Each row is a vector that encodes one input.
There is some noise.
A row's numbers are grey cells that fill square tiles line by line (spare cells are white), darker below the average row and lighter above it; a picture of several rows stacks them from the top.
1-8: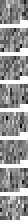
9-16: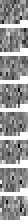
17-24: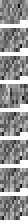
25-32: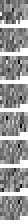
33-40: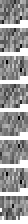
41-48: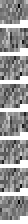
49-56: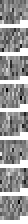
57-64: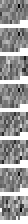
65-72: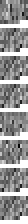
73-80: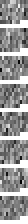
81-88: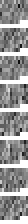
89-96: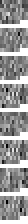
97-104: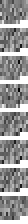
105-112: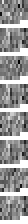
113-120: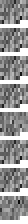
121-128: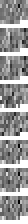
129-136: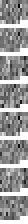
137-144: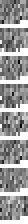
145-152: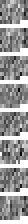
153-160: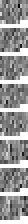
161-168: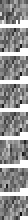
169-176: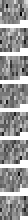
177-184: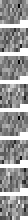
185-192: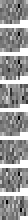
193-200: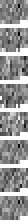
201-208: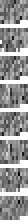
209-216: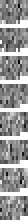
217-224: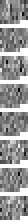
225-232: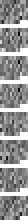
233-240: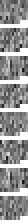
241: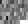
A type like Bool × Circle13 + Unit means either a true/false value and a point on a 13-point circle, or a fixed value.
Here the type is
Line4 × List2(Line6) + Line7 + Line10.
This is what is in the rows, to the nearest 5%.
About 50% of them hold a point on a 4-point line, together with a list of up to two points on a 6-point line. About 20% of them hold a point on a 7-point line. The rest hold a point on a 10-point line.
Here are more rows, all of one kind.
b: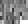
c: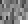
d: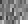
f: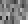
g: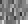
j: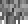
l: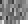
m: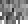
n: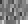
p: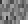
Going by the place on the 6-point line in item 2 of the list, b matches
g, j and p.
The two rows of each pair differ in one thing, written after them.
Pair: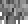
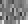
the place on the 4-point line
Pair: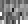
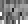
the place on the 6-point line in item 2 of the list
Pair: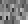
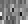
the place on the 4-point line
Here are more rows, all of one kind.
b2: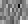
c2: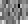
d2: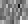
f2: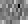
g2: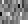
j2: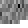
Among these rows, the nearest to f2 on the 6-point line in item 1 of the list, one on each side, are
g2 and j2.
